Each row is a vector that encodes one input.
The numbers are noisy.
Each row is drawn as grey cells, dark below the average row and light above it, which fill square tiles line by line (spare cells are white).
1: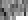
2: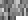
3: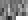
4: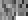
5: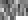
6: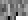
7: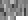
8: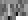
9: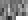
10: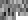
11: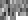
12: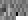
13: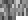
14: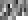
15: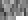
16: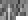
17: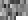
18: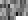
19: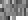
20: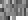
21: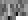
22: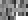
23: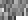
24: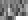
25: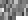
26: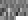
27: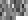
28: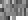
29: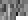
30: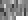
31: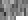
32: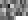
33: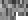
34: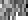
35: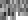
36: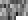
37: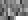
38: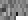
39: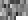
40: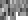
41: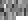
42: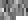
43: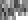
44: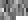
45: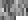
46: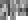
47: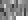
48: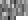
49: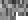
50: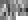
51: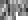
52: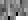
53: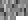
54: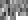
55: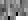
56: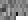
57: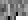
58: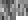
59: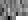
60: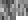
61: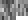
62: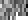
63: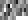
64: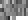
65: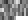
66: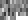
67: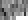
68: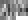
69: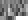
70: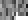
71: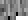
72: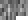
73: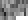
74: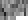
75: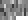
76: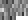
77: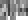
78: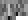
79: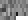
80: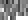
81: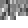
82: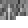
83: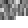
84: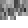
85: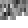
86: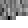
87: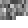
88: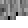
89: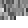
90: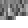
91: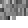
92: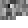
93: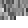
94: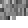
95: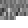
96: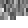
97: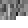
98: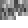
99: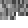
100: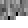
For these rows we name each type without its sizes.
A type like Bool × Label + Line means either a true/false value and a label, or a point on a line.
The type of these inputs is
(Bool × Bool × Bool × Bool + List(Line)) × Label.
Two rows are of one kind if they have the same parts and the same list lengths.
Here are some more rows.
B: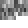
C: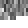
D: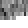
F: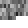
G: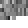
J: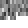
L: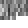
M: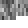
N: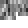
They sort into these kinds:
B, D, N
C, F, M
G, L
J

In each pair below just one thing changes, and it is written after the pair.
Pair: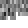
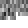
the place on the line in item 2 of the list
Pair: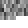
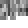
the label
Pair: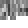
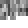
the place on the line in item 2 of the list
